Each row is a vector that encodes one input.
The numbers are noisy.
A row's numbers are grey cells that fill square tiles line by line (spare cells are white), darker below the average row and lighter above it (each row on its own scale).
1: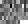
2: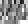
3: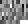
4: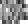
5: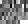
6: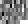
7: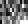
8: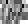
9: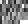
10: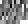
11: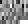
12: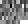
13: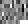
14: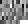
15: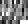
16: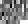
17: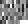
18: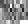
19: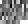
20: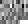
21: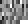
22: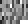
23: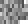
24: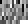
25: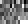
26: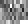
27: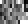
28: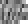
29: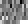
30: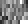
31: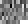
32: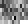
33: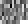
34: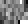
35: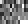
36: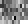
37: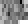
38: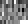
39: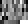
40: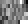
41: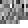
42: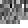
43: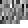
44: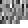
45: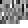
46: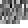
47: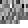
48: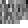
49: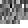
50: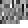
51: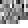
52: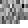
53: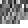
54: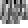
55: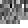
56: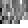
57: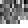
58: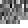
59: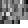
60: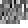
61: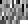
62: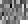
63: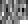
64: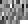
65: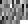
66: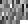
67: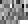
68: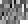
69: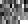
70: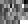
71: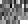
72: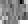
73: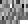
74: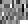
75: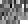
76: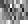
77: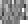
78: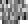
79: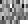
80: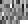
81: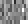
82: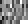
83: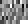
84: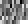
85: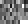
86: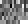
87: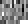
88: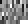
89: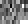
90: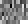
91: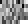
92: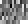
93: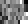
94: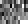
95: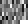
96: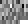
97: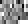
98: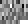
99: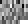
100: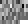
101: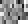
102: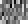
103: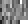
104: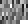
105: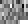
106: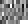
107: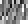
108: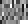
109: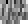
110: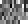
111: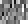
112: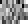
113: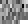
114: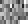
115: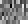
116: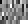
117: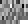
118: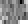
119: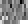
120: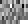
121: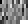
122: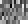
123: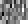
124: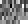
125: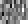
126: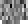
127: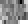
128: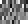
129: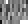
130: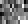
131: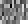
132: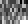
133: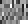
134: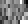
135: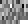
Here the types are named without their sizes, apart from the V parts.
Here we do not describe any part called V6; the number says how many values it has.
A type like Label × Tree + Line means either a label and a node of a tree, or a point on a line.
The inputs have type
List(Bool × V6).
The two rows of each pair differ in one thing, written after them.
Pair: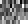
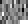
the value of V6 in item 1 of the list
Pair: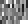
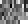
the true/false value in item 1 of the list
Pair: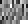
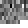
the value of V6 in item 1 of the list
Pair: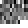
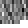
the true/false value in item 1 of the list
